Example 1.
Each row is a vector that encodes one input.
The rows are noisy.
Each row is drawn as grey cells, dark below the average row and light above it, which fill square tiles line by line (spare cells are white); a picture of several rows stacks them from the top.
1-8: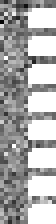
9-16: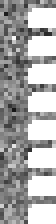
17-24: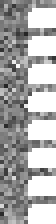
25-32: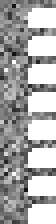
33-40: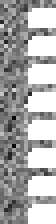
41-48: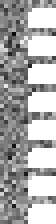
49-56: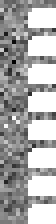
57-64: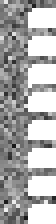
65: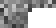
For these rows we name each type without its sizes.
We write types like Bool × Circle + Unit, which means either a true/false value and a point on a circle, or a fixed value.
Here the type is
Circle.
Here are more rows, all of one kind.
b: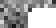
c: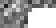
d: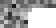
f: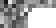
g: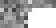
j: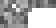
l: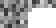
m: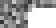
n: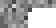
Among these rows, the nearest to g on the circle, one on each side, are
l and n.
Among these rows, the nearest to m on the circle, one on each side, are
d and l.
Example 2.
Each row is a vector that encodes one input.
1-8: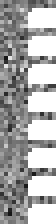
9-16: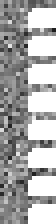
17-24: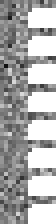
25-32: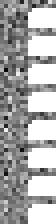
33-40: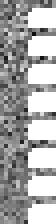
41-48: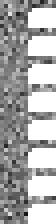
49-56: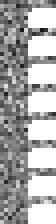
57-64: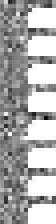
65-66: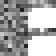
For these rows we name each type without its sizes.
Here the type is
Line.
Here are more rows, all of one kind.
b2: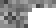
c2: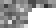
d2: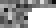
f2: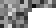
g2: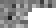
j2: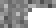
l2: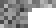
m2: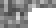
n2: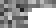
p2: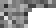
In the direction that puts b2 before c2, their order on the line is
d2, n2, l2, b2, m2, j2, g2, c2, p2, f2.
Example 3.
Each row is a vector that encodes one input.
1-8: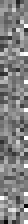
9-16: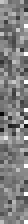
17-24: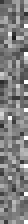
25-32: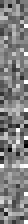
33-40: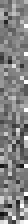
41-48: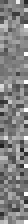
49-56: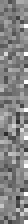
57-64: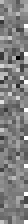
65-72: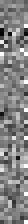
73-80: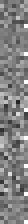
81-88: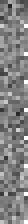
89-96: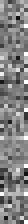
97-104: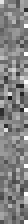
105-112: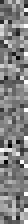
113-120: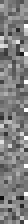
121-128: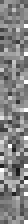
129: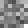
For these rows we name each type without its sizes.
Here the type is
Tree.
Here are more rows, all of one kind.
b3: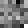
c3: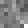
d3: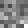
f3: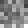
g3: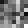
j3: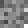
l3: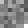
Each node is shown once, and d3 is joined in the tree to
f3.
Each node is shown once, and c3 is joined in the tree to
b3 and l3.
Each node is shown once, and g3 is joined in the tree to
j3 and l3.
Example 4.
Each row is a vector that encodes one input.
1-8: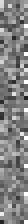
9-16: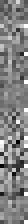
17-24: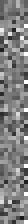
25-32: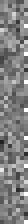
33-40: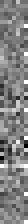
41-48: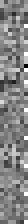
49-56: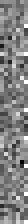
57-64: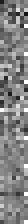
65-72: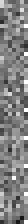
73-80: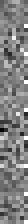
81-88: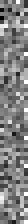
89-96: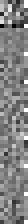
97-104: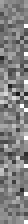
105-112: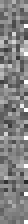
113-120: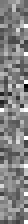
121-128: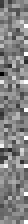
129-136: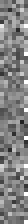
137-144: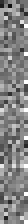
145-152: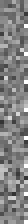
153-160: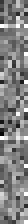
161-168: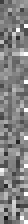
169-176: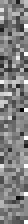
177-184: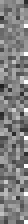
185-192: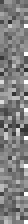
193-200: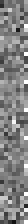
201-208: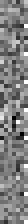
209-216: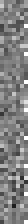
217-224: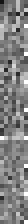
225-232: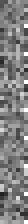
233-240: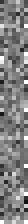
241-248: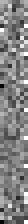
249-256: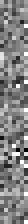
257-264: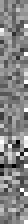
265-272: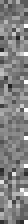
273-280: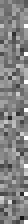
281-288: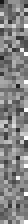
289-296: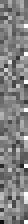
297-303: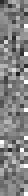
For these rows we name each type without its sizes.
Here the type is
Tree.
